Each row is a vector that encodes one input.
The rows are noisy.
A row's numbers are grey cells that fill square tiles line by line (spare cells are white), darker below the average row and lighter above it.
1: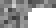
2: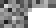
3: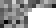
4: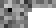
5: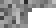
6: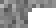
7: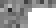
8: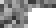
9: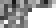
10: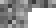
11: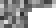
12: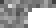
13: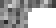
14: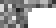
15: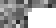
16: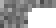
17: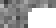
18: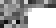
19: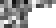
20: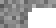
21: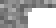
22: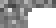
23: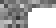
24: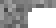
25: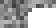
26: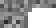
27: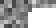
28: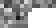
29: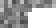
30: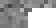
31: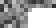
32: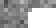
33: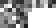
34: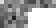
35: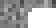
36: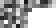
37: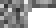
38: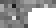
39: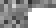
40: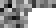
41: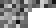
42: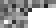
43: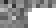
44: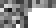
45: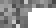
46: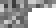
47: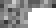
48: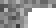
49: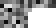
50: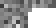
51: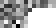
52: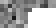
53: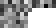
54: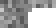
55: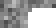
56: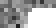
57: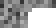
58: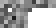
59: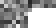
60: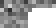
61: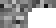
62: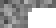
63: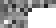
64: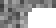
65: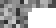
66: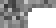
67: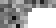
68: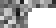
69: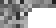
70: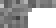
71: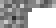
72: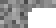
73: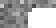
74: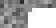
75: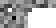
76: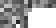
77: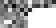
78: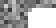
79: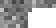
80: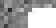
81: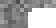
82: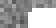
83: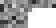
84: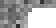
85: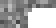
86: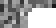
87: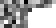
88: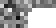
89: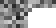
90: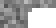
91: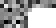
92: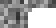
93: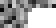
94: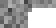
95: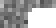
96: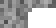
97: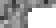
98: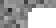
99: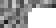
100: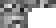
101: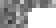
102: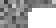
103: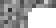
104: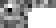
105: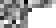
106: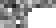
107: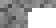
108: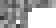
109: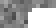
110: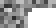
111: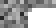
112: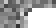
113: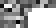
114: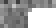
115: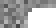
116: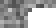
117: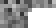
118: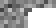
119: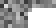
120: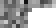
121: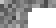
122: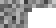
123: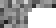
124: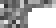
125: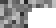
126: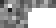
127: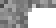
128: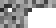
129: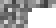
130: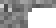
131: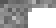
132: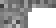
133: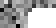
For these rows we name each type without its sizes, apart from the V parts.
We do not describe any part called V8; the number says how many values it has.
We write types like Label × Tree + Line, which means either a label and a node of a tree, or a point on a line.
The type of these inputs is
(Bool × Bool × Bool × Bool + Tree) × V8 + Unit.
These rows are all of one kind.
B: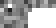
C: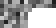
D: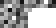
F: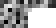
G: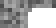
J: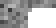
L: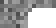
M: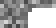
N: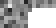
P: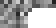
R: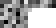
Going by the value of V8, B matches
N and P.
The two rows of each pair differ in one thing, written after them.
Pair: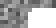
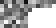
the value of V8
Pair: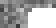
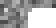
the value of V8
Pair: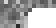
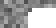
the value of V8
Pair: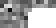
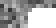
the node of the tree
